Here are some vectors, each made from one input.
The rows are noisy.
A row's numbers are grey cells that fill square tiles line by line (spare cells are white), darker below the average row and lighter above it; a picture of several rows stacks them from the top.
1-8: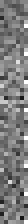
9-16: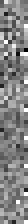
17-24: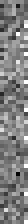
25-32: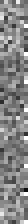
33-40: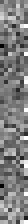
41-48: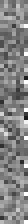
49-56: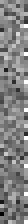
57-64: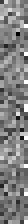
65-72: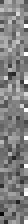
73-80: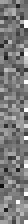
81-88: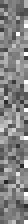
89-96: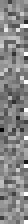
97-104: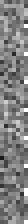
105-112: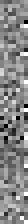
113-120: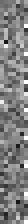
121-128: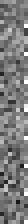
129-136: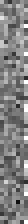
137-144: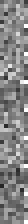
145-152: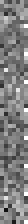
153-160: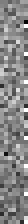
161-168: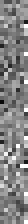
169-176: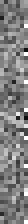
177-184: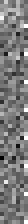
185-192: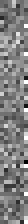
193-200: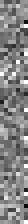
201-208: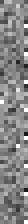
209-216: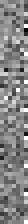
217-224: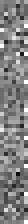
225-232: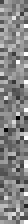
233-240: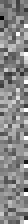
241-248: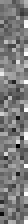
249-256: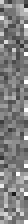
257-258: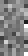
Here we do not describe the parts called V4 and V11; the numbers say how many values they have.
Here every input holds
either a value of V4 and a value of V11, or a list of up to two points on a 6-point line.
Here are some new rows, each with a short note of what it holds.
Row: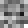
the empty list
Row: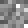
a list of two items
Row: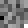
a value of V4 and a value of V11
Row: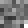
a value of V4 and a value of V11
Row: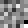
a list of one item
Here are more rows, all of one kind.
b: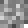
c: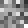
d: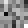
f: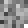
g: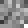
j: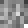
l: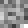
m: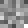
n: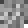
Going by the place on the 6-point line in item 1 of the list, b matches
f and m.
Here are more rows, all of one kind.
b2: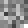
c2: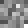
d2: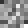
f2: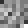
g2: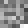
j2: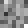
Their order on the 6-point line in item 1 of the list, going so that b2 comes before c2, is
g2, b2, j2, d2, f2, c2.
